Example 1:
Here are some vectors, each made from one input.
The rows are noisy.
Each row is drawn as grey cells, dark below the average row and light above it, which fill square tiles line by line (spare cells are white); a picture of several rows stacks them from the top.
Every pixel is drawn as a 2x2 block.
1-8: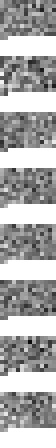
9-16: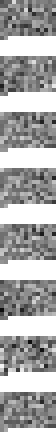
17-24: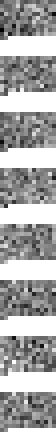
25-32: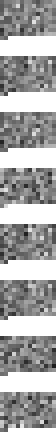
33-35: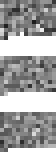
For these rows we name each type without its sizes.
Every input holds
a point on a circle.
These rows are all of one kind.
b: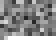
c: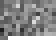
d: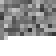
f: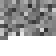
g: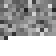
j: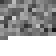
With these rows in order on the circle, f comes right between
b and j.
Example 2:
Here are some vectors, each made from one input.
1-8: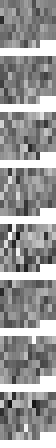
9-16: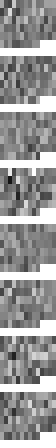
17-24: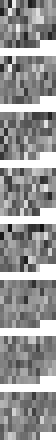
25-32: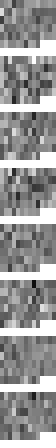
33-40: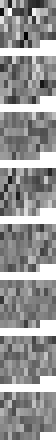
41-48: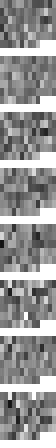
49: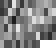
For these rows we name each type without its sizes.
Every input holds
four true/false values.
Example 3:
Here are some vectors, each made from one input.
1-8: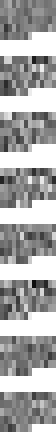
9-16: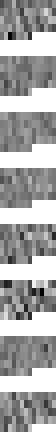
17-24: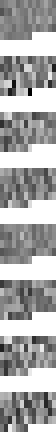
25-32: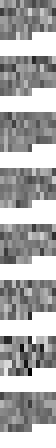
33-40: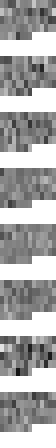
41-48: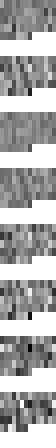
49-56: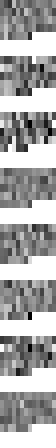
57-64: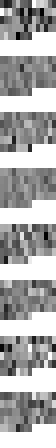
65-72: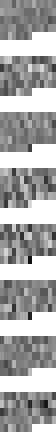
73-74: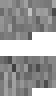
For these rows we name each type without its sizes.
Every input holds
a node of a tree.
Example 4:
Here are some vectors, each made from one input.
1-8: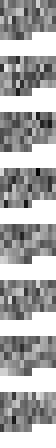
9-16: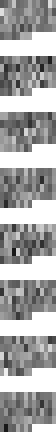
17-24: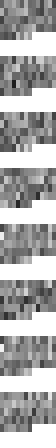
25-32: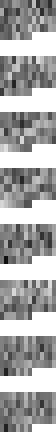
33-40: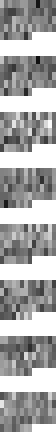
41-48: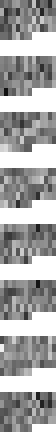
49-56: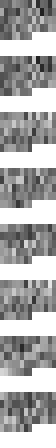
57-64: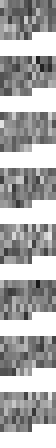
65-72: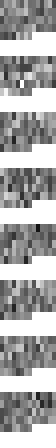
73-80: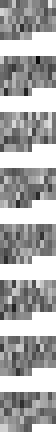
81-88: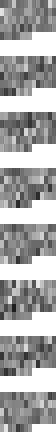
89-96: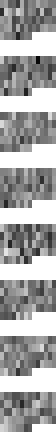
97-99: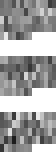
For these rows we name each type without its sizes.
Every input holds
a point on a circle.
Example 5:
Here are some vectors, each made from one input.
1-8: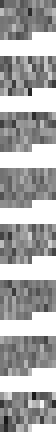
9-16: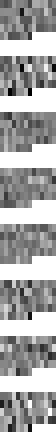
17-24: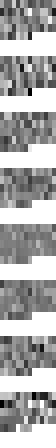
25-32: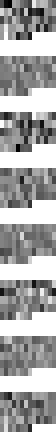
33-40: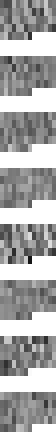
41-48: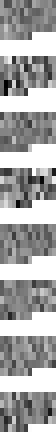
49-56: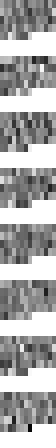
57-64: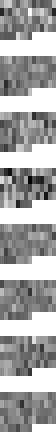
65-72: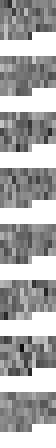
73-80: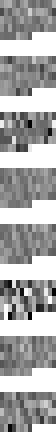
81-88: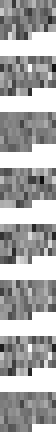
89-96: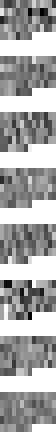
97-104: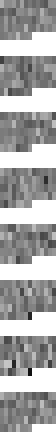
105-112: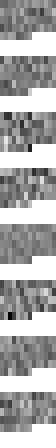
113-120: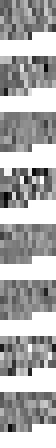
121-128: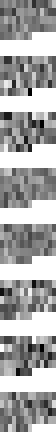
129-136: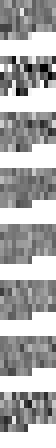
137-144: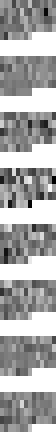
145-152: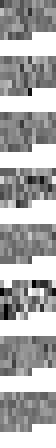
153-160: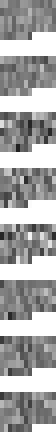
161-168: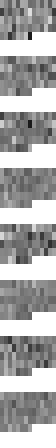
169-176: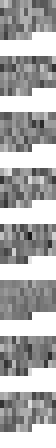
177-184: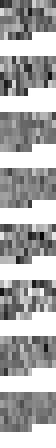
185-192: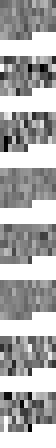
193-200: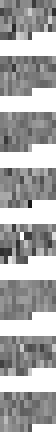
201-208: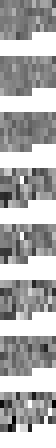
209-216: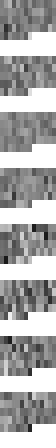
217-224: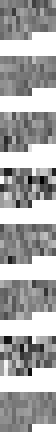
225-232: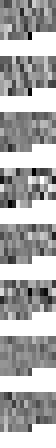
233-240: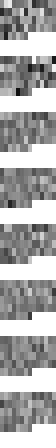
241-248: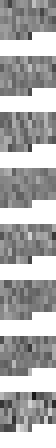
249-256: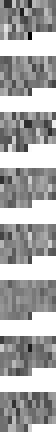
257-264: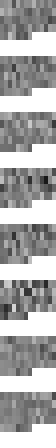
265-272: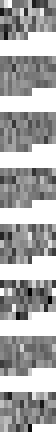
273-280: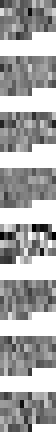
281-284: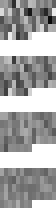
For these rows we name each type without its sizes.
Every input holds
a node of a tree.
